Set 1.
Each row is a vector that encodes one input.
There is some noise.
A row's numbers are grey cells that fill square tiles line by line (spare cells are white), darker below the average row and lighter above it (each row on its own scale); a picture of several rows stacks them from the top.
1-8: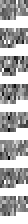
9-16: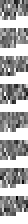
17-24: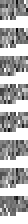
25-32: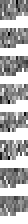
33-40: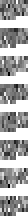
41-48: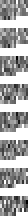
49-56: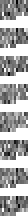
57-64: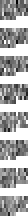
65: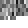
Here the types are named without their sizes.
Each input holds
three true/false values.
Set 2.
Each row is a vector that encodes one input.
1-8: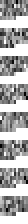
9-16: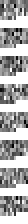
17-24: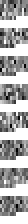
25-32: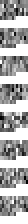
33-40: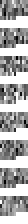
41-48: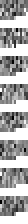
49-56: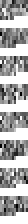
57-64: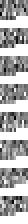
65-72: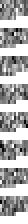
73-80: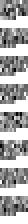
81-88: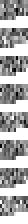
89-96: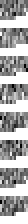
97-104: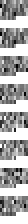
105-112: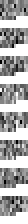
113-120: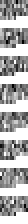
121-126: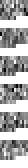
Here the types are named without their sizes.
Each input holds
either a fixed value, or three true/false values.
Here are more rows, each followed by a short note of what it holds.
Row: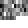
three true/false values
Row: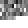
three true/false values
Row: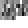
a fixed value
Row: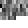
three true/false values
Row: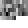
a fixed value
